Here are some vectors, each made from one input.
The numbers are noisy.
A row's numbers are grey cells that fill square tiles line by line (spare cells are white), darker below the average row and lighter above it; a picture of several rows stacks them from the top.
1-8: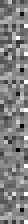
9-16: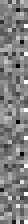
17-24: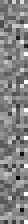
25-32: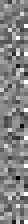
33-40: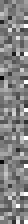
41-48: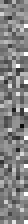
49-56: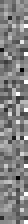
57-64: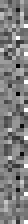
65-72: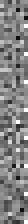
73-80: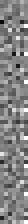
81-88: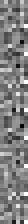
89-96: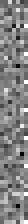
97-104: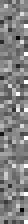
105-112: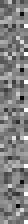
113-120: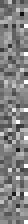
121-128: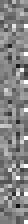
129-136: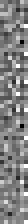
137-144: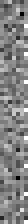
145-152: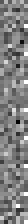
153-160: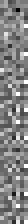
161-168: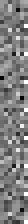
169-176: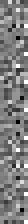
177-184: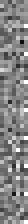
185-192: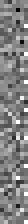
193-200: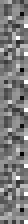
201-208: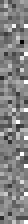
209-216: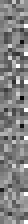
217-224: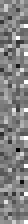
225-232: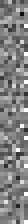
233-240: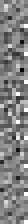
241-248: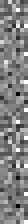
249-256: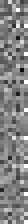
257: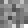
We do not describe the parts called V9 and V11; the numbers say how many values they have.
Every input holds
either one of 7 labels, a value of V9 and a value of V11, or a point on a 6-point line.
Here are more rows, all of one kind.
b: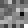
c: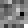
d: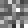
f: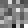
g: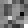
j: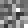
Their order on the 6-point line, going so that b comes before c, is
j, d, f, b, c, g.
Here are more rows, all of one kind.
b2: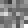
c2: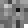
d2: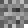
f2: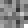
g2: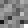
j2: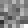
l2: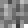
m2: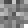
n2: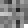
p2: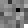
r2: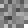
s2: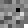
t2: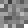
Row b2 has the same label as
m2, r2 and t2.
